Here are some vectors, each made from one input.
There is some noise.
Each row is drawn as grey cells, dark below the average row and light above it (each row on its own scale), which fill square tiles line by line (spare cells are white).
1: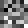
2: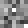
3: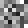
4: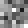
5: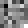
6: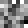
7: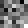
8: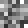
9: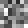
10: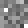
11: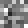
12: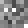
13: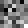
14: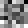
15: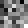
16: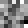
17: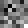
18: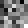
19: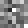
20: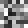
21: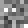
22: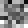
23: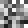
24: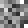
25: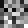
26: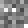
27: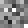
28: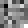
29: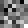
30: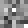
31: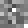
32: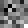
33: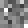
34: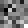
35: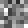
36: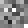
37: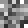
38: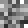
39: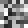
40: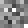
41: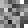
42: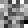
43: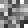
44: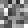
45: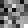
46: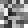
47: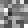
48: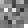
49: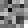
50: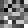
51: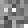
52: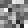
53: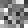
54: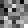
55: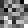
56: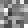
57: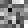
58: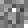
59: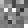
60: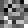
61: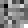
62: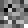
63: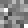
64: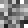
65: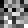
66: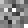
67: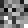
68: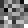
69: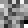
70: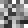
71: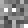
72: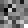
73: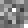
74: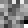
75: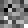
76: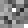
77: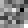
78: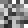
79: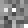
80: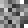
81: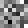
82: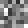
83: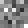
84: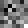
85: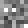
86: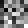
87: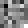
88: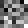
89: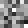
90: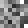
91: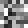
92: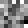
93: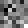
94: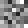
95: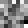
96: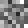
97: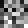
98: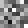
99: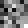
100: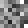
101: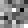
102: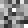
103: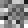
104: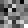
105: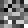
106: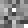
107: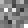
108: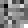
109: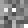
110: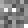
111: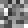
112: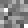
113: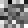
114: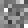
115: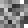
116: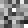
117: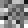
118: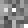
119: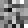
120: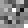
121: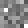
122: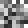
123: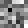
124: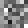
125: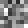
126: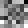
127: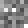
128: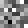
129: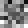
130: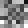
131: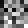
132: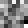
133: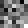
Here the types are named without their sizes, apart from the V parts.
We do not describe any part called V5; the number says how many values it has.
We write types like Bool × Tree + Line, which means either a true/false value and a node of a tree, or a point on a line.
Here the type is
Line × Line + Tree × V5 + Unit.
